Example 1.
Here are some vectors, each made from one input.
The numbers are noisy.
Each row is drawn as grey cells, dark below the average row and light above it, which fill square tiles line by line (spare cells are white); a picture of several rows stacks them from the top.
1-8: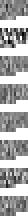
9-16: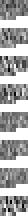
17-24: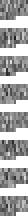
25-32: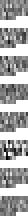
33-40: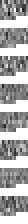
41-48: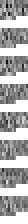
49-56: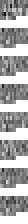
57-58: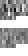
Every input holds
either a point on a 6-point line, or a node of a 7-node tree.
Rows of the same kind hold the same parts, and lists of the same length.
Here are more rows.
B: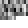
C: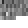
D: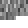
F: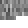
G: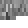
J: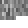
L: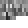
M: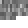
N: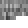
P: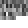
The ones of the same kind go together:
B, C, M, P
D, F, G, J, L, N

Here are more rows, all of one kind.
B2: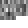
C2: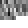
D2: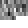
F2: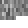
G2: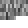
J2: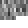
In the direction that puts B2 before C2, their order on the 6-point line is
G2, B2, J2, D2, F2, C2.
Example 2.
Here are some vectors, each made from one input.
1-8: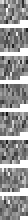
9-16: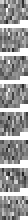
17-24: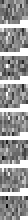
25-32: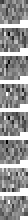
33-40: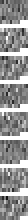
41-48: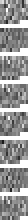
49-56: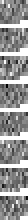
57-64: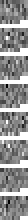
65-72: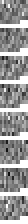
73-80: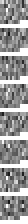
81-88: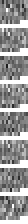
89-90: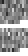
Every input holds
a point on an 11-point line, together with either a fixed value, or a node of a 10-node tree.
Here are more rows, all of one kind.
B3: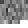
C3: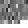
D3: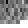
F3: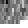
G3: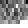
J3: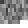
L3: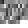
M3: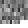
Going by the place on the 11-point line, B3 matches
D3 and G3.
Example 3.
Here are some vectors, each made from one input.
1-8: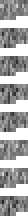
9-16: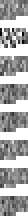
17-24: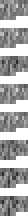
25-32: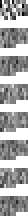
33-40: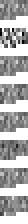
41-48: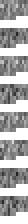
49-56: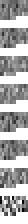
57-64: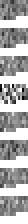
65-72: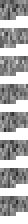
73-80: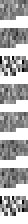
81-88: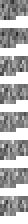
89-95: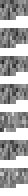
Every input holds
either a fixed value, or one of 6 labels and a true/false value.
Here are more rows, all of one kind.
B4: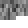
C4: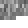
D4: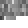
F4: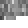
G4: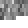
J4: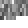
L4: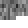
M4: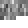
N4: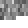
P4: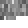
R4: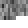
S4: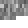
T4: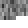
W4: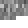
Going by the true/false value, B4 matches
L4, R4 and T4.
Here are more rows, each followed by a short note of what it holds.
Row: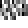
a fixed value
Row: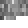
one of 6 labels and a true/false value
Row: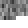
one of 6 labels and a true/false value
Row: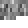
one of 6 labels and a true/false value
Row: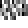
a fixed value
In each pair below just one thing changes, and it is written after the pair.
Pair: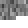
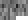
the label
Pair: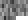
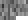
the label
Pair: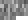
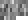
the label
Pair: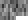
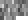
the true/false value
